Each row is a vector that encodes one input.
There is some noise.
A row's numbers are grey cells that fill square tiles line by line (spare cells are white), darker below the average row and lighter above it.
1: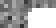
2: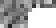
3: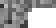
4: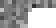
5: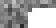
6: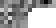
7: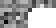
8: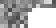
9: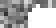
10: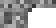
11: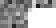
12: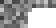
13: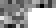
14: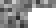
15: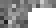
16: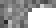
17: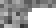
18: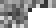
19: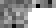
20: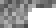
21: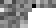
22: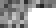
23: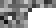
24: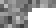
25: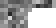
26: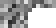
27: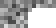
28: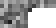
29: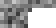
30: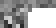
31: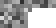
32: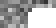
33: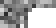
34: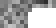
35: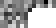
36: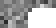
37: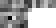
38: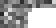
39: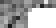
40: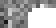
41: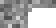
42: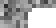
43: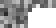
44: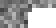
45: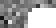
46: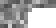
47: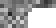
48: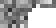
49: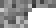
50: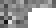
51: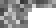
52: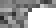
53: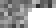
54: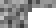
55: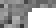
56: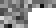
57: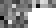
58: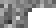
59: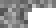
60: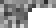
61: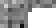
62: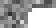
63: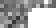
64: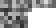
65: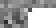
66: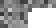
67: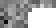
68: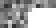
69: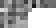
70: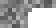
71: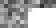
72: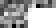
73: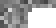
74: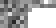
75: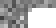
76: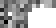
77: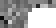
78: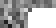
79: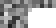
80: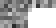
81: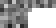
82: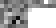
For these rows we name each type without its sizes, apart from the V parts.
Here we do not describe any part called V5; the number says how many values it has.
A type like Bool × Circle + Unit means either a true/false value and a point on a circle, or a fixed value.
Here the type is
(Bool × Bool × Bool + Line) × V5.
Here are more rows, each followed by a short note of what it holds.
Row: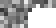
a point on a line and a value of V5
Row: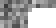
three true/false values and a value of V5
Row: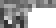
a point on a line and a value of V5
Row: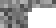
a point on a line and a value of V5
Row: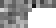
three true/false values and a value of V5
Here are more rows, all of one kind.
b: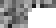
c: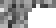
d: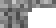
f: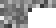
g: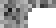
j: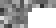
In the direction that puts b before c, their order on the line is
j, b, c, d, g, f.
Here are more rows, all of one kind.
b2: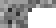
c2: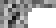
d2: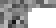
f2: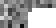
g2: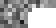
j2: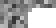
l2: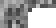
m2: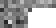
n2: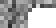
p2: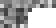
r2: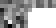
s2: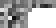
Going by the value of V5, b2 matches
f2 and l2.
